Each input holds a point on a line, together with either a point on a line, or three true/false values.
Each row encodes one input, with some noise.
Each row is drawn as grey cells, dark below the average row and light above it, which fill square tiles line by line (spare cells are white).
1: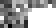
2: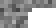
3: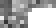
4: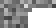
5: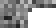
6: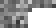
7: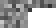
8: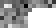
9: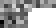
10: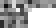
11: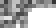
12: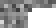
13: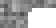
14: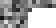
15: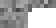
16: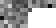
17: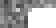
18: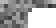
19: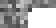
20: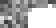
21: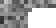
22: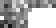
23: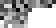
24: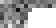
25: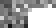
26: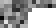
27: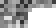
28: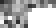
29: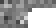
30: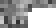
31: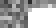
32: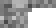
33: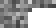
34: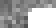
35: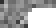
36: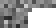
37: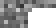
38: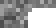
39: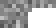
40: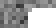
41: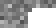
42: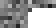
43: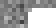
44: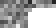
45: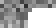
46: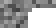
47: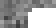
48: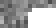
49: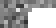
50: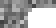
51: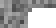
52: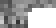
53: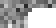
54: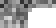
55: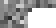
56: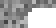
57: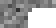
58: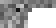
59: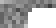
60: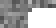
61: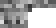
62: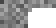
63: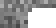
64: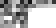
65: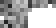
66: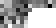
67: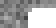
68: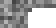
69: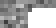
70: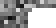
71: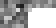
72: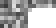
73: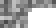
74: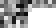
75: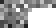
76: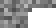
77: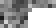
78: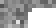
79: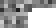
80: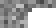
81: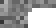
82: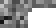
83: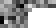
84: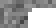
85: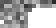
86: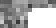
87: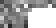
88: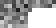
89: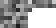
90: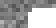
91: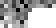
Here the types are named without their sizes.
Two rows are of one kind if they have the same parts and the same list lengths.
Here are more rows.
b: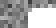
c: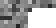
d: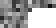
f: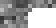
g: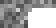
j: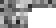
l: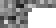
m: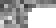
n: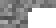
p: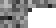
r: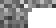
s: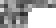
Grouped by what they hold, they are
b, d, j, m, s
c, f, g, l, n, p, r

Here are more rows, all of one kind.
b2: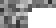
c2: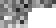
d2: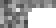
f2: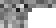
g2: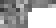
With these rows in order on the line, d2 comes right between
b2 and g2.
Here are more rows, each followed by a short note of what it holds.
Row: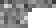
a point on each of two lines
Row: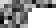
a point on a line and three true/false values
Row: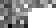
a point on a line and three true/false values
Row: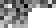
a point on a line and three true/false values
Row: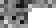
a point on a line and three true/false values
